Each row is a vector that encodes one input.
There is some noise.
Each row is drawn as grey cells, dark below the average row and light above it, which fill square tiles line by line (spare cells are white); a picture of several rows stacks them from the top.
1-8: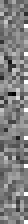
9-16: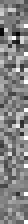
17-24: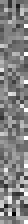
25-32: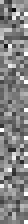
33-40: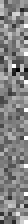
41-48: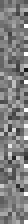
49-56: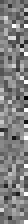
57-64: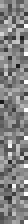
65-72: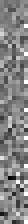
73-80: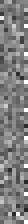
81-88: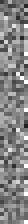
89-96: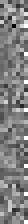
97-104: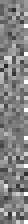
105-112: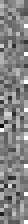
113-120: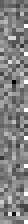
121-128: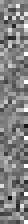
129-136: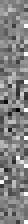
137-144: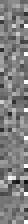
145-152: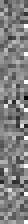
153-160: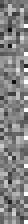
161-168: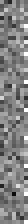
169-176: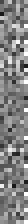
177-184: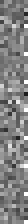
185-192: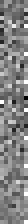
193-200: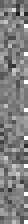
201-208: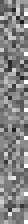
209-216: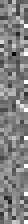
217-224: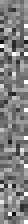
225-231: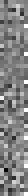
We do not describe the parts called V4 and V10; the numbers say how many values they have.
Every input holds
either a value of V4 and a value of V10, or a list of up to two points on an 11-point line.
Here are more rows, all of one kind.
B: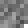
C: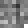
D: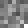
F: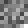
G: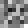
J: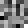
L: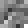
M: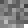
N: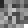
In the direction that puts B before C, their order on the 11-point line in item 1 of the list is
G, J, L, B, F, M, N, D, C.
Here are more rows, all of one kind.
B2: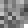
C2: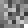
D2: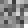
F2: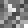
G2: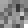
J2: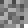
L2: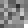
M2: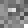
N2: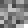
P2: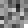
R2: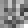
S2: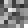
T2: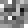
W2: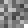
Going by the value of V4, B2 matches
D2, R2, S2 and T2.
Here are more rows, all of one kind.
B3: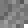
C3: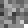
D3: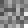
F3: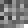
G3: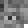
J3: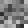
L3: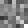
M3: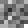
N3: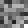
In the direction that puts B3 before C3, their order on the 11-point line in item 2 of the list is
J3, G3, B3, L3, N3, F3, M3, C3, D3.
